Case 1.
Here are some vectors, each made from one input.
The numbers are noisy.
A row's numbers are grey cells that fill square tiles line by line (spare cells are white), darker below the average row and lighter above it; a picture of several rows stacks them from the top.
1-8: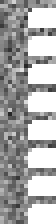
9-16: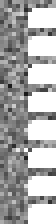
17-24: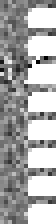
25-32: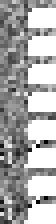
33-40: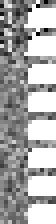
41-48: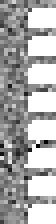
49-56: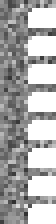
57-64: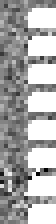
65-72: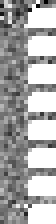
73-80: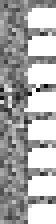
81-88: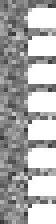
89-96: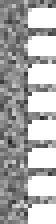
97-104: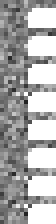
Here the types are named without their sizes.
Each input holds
either a fixed value, or a point on each of two lines, or a node of a tree.
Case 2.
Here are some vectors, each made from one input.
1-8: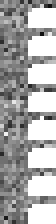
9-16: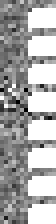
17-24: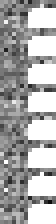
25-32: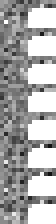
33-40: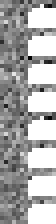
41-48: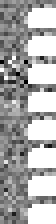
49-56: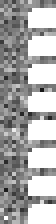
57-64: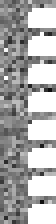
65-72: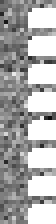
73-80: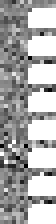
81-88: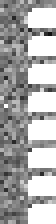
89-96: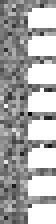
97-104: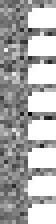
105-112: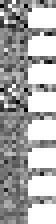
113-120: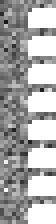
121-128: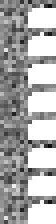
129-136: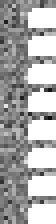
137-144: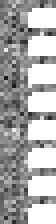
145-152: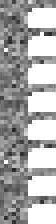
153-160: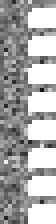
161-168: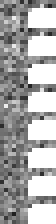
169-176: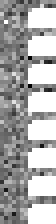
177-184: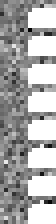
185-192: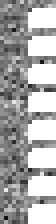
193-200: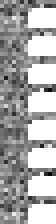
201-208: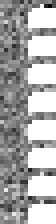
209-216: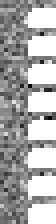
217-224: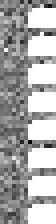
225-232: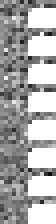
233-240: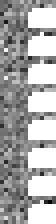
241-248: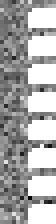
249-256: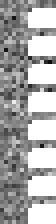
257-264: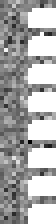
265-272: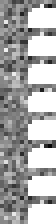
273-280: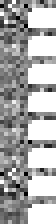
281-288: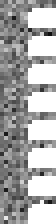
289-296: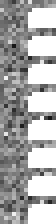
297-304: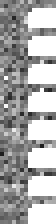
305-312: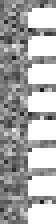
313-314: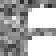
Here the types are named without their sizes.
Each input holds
a list of points on a circle.
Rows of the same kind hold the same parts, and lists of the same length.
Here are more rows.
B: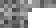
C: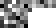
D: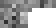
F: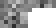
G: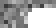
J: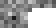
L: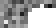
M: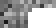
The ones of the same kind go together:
B, D, F, G, J, M
C
L

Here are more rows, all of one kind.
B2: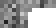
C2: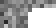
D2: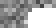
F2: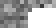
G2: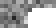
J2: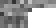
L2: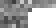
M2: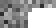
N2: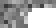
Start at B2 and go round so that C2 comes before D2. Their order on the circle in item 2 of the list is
B2, M2, L2, C2, J2, F2, D2, G2, N2.
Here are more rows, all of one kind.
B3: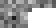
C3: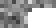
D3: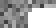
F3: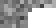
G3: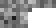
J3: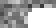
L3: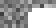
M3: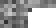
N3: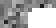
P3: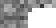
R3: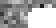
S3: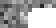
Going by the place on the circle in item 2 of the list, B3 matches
C3, J3 and R3.
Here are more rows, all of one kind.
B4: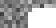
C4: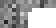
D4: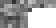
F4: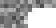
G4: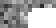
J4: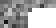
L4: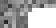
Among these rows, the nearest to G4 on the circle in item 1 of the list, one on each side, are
J4 and L4.
